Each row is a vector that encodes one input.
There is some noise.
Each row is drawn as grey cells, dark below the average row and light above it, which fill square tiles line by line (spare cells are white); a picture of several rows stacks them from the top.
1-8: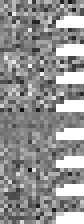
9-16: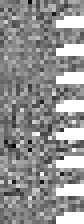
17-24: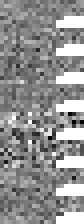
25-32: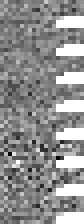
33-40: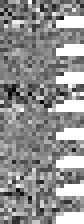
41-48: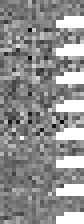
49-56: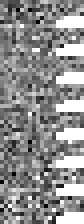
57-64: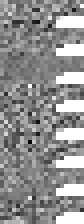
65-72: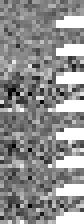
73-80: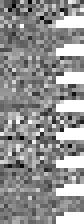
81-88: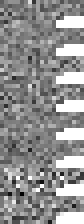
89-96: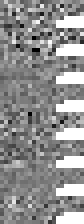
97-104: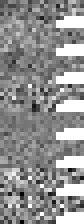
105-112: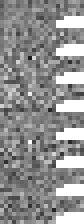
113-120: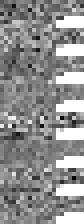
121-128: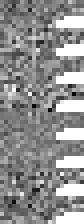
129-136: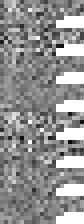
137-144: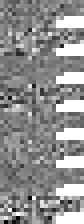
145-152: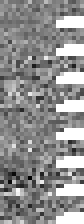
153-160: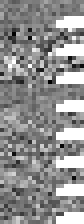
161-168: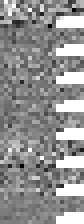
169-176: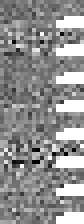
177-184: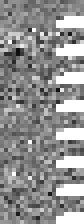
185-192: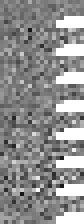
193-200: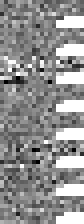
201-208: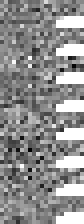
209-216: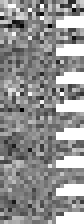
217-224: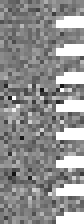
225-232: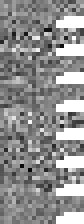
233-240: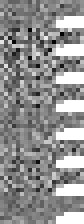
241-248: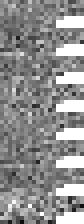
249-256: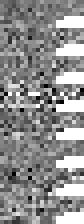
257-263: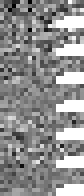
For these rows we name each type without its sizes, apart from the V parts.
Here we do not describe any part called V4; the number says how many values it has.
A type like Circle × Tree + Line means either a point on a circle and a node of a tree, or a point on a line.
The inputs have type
(Bool × Bool × Bool + Unit) × V4 + Circle.
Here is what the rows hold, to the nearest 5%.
About 50% of them hold a point on a circle. The rest hold a value of V4, together with either a fixed value, or three true/false values.
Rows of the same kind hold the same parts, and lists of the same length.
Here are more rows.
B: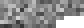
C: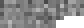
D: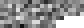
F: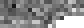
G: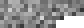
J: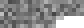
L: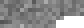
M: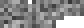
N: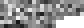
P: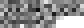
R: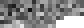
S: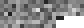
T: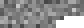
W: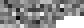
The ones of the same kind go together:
B, C, D, G, N, S, T, W
F, J, M, P
L, R

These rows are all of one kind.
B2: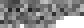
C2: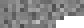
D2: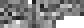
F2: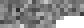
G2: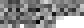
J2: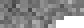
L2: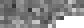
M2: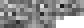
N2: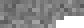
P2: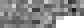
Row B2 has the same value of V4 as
D2, F2, J2 and N2.
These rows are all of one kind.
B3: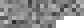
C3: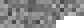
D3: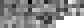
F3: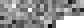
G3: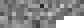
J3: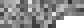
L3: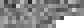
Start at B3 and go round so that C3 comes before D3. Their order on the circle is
B3, C3, L3, G3, J3, D3, F3.
